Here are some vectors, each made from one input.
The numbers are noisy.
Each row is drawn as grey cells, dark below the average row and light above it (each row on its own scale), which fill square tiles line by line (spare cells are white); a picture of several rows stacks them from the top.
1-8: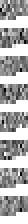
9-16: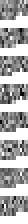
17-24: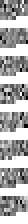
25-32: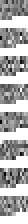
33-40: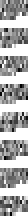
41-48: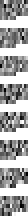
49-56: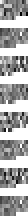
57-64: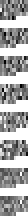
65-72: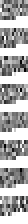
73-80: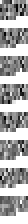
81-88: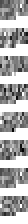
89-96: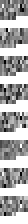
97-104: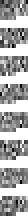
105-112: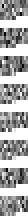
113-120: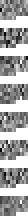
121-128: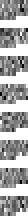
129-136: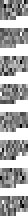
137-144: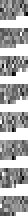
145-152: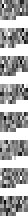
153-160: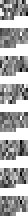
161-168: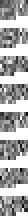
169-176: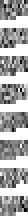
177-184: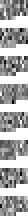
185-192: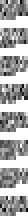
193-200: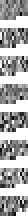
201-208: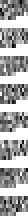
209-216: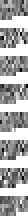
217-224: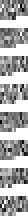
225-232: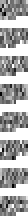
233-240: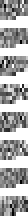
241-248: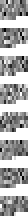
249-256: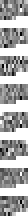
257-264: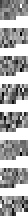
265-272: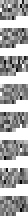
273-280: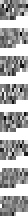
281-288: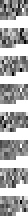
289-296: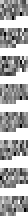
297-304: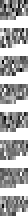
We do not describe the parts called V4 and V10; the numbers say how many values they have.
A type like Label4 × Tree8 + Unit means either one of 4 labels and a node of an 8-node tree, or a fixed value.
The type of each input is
Circle19 × Line6 × V4 + V10.
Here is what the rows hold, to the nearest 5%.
About 80% of them hold a point on a 19-point circle, a point on a 6-point line and a value of V4. The rest hold a value of V10.
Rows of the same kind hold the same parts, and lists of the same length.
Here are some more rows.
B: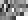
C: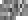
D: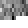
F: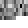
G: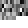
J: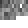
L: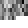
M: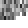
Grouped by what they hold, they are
B, C, D, F, G, L, M
J

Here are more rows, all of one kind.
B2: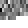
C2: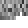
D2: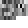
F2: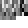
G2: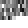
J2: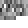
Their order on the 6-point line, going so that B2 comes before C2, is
B2, J2, D2, C2, G2, F2.
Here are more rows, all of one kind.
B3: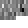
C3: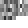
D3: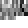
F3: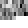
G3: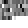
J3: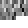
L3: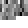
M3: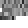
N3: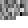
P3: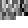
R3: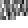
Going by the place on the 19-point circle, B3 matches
D3, J3, L3 and P3.
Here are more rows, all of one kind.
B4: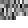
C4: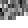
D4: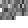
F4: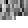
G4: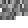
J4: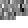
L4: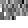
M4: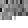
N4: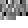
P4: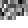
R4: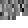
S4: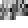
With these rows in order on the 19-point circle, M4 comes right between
C4 and F4.
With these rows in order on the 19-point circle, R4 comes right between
L4 and P4.
